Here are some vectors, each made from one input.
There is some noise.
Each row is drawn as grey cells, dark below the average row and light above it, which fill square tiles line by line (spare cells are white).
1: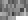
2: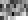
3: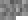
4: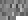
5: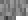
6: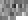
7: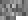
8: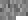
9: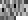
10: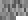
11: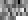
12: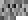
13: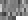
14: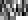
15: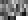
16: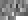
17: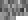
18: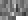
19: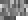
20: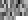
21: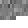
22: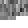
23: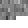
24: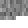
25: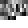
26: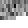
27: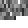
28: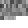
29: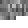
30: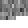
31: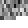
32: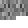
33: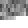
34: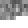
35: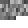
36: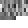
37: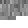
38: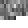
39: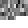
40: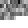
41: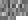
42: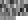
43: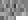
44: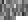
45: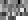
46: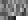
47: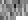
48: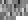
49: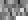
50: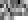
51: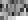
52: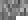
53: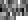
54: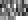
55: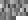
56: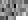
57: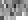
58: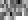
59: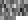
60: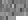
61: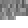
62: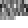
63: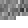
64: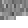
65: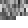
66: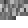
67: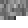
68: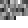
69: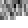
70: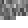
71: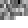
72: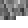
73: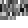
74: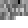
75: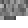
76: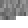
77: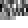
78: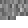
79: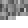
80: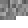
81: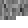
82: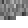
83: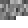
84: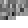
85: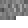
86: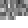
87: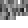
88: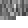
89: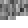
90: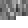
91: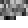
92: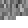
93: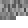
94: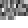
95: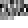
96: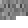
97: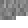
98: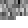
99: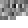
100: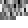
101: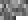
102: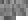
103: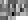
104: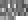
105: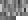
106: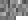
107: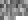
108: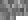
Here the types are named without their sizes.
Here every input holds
a point on a line, together with either a label, or a point on a line.
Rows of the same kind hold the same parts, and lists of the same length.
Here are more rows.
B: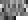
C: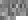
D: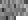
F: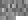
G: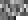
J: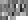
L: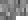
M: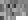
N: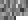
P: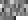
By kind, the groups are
B, D, F, J, L, N, P
C, G, M

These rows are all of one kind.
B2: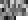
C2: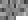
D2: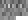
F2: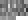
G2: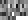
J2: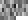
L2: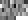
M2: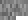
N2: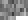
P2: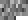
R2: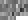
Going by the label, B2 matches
F2, J2, P2 and R2.
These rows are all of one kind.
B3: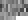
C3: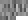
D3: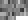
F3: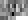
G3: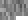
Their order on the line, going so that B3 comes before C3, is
D3, B3, G3, C3, F3.
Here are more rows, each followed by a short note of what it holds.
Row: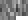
a point on each of two lines
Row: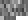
a label and a point on a line
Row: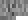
a point on each of two lines
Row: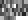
a label and a point on a line
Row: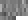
a label and a point on a line
